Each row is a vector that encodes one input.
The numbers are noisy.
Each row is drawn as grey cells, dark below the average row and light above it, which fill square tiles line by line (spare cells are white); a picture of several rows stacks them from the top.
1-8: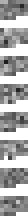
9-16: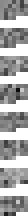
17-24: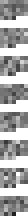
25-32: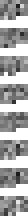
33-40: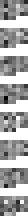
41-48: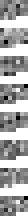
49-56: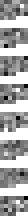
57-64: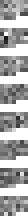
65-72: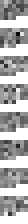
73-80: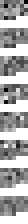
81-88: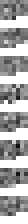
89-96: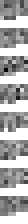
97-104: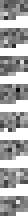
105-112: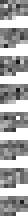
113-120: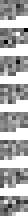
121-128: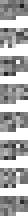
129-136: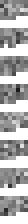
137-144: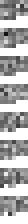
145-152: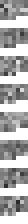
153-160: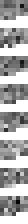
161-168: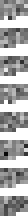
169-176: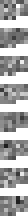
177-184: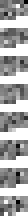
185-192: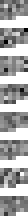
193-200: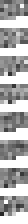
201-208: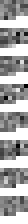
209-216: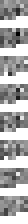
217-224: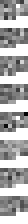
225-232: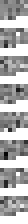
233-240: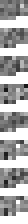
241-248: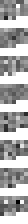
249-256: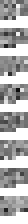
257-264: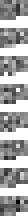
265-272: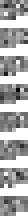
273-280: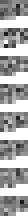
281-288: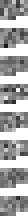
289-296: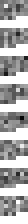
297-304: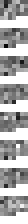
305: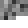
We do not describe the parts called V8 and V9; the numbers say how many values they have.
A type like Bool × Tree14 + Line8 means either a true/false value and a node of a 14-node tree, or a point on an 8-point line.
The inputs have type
(Bool × Circle6 + V9) × Tree10 + V8.
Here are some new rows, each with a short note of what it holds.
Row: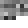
a node of a 10-node tree and a value of V9
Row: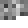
a value of V8
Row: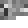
a value of V8
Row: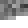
a node of a 10-node tree and a value of V9
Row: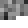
a value of V8
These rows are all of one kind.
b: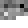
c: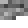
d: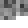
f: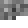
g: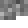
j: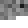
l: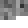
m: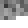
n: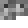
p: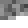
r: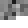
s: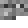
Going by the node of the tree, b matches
d, j, l and m.
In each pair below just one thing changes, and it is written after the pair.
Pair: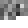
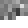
the node of the tree
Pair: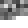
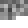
the place on the 6-point circle
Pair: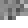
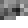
the true/false value
